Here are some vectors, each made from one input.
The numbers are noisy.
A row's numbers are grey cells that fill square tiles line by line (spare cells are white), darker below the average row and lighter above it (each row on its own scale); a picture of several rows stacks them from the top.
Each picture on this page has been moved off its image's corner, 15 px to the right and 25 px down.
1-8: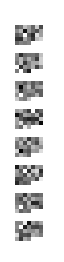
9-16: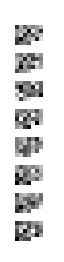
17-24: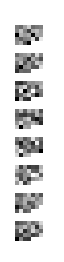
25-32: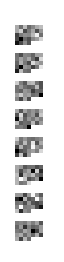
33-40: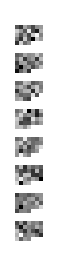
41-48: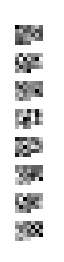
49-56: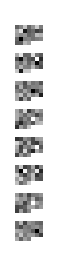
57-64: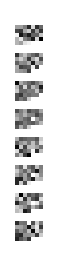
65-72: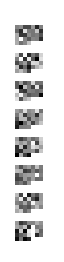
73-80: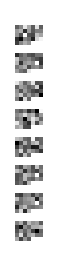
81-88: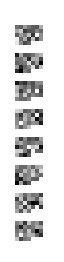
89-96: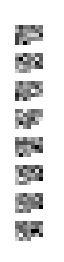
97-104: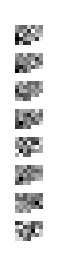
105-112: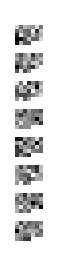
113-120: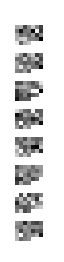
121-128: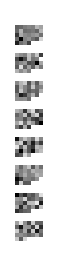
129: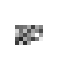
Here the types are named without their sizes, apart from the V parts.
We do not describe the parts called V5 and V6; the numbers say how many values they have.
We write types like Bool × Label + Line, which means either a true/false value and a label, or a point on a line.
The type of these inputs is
Bool × V5 + (Tree + Unit) × V6.
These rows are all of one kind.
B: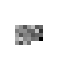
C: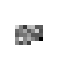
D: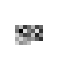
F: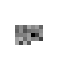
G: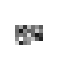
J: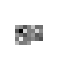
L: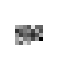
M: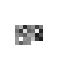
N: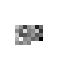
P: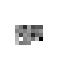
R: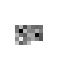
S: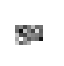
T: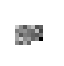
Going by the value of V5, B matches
C, N, P and T.
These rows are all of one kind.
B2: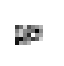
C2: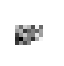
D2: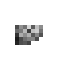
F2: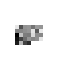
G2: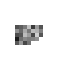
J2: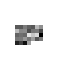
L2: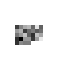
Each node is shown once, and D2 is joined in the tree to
B2 and J2.
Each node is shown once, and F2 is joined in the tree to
C2.
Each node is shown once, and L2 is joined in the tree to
G2 and J2.
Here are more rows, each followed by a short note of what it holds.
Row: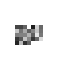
a node of a tree and a value of V6
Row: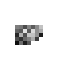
a node of a tree and a value of V6
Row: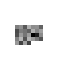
a true/false value and a value of V5
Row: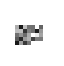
a node of a tree and a value of V6
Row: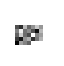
a node of a tree and a value of V6
